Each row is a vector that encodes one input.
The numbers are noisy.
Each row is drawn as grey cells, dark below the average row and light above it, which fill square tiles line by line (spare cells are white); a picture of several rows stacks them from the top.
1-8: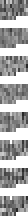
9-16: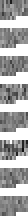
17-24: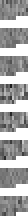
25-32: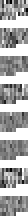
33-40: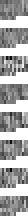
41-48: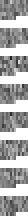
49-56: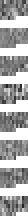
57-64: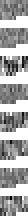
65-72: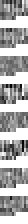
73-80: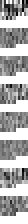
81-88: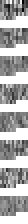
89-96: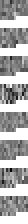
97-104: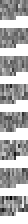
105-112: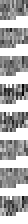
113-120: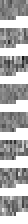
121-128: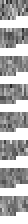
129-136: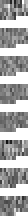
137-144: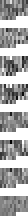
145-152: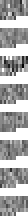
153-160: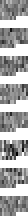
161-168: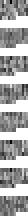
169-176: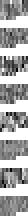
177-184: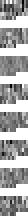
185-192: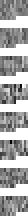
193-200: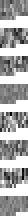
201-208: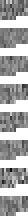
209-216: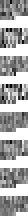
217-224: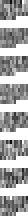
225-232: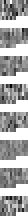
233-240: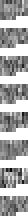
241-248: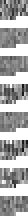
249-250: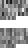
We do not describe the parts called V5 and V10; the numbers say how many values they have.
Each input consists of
a list of up to two items, each either a point on a 4-point line and a value of V5, or a true/false value and a value of V10.
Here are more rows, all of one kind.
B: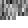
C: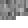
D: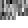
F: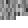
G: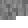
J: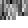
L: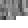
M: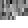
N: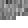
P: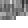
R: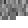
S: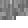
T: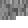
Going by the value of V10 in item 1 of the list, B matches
L, M and P.
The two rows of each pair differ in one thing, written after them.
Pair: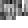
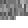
the value of V5 in item 2 of the list
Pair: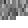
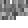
the value of V10 in item 1 of the list
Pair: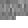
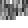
the true/false value in item 1 of the list
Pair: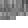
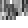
the value of V10 in item 1 of the list
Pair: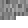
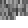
the true/false value in item 1 of the list
